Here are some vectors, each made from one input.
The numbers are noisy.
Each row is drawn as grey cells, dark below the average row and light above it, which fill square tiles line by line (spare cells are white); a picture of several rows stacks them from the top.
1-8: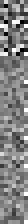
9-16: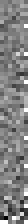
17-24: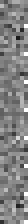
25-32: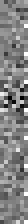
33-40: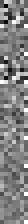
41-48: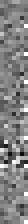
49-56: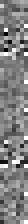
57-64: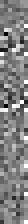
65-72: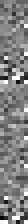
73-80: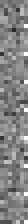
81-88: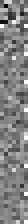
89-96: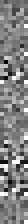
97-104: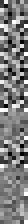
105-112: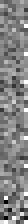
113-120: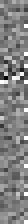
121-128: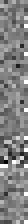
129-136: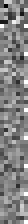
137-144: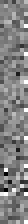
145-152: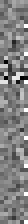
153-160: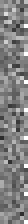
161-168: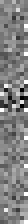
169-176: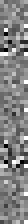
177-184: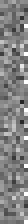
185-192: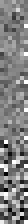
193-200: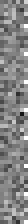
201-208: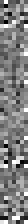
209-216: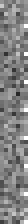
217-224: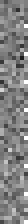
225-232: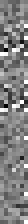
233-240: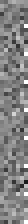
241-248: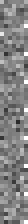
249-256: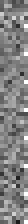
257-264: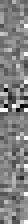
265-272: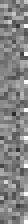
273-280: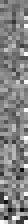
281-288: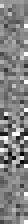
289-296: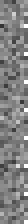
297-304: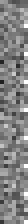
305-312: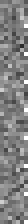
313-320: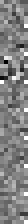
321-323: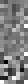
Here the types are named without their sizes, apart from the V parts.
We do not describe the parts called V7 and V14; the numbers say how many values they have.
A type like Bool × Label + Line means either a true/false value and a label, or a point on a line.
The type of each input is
Circle × (Line + V14) + V7.
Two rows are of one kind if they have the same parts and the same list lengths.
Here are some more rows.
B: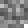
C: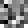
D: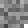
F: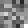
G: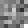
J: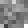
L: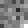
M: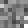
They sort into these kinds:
B, D, J, M
C
F, G, L

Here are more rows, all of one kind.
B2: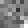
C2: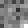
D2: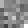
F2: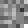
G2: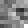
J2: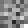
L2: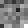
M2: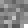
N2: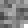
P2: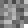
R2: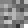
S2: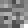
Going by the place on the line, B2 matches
C2, L2 and N2.
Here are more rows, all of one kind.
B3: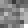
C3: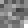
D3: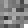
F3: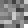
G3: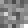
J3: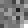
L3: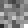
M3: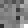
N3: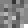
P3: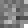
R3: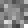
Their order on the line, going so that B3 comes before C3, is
B3, G3, N3, L3, R3, F3, D3, P3, M3, J3, C3.
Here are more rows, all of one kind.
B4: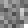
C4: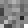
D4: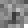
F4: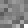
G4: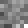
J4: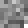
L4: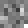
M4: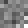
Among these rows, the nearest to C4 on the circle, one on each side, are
G4 and J4.
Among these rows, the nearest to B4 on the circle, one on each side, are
D4 and J4.
